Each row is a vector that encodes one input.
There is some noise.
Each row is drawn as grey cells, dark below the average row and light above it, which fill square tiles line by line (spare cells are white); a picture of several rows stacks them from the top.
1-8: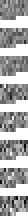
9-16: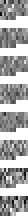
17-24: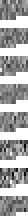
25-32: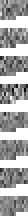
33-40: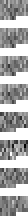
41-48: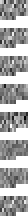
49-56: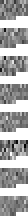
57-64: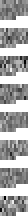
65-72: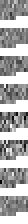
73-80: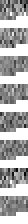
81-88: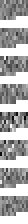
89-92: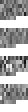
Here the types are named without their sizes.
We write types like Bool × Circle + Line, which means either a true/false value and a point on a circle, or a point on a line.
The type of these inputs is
(Bool × Bool × Bool × Bool + Unit) × Line.
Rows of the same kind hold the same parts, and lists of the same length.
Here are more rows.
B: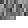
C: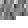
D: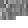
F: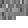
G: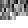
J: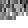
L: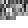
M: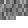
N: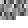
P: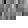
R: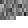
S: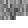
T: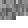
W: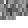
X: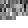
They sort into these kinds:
B, C, D, F, M, N, P, R, S, T, W
G, J, L, X

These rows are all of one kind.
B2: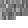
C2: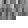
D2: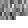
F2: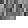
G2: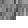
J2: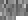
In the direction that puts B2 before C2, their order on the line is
F2, J2, B2, G2, C2, D2.
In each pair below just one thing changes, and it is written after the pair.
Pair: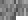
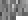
the place on the line
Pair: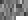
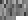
one of the four true/false values
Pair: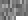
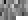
the place on the line
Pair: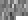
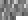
one of the four true/false values
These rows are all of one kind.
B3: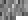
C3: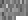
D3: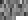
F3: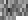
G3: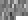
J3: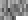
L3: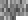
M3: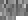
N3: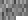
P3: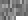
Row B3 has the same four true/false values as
C3 and D3.
